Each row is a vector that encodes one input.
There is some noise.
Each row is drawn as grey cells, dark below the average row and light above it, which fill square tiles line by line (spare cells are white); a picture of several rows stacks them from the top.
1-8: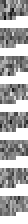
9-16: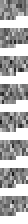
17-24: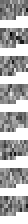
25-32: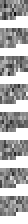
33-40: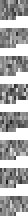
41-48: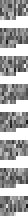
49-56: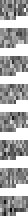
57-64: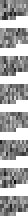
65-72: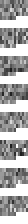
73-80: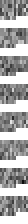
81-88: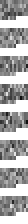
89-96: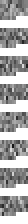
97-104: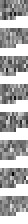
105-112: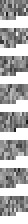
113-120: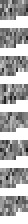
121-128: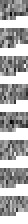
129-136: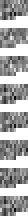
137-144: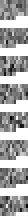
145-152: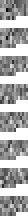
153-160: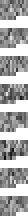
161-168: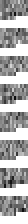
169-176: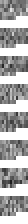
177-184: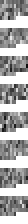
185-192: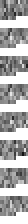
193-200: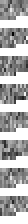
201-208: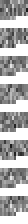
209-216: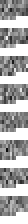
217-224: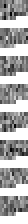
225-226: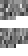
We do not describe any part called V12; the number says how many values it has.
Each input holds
a value of V12, together with either a point on a 4-point line, or a point on a 20-point line.
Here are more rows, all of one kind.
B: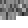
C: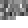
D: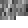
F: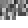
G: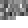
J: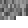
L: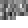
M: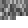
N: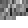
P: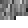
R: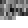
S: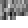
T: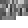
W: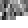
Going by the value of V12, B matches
C, G and L.
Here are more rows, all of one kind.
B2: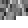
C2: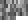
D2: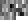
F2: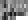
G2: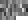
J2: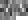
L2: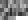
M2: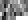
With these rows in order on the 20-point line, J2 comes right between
G2 and L2.
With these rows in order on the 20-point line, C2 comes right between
D2 and M2.
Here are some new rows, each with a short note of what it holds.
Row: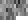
a point on a 4-point line and a value of V12
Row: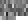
a point on a 20-point line and a value of V12
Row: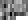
a point on a 20-point line and a value of V12
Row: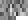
a point on a 4-point line and a value of V12
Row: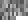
a point on a 4-point line and a value of V12
